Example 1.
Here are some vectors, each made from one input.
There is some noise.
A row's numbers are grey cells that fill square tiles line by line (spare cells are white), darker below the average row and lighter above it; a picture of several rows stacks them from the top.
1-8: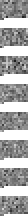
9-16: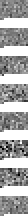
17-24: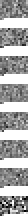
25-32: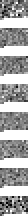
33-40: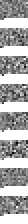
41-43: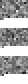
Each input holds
either a fixed value, or a node of a 9-node tree.
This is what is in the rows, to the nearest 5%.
About 5% of them hold a fixed value. The rest hold a node of a 9-node tree.
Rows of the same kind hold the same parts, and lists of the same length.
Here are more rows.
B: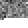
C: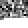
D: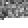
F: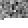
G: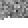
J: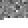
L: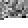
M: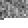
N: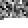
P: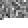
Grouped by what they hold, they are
B, D, F, G, J, L, M, P
C, N

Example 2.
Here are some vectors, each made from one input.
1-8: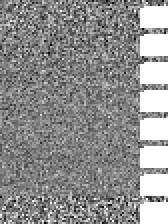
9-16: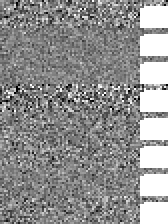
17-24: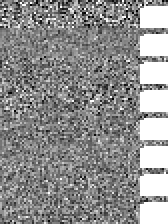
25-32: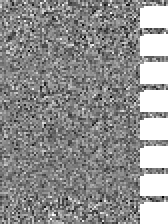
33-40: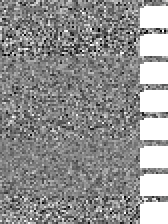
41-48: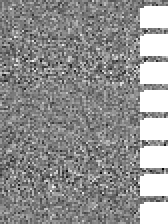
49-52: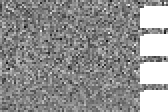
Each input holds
four true/false values.
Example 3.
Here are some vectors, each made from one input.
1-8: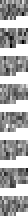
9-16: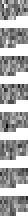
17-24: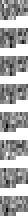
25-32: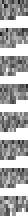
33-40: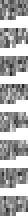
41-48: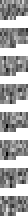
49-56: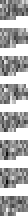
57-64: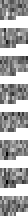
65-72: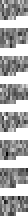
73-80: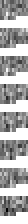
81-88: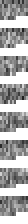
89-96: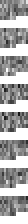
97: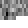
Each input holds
three true/false values.
